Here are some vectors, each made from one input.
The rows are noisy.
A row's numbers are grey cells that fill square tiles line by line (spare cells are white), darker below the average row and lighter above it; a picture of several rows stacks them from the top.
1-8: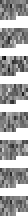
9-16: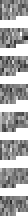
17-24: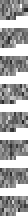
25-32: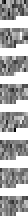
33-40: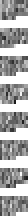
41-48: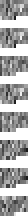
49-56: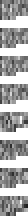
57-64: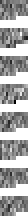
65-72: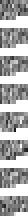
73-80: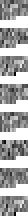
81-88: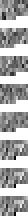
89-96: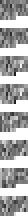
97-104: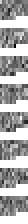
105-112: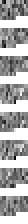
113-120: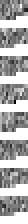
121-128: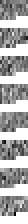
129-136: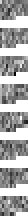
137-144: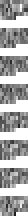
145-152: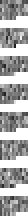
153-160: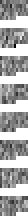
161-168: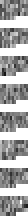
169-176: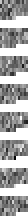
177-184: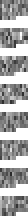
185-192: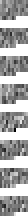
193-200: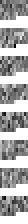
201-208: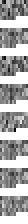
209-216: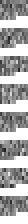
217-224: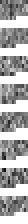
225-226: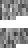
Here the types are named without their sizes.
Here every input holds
either a point on a line, or a node of a tree.
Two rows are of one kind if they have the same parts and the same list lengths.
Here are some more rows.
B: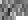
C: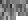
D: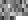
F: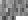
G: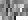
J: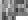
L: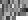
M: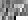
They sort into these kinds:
B, D, F, J
C, G, L, M

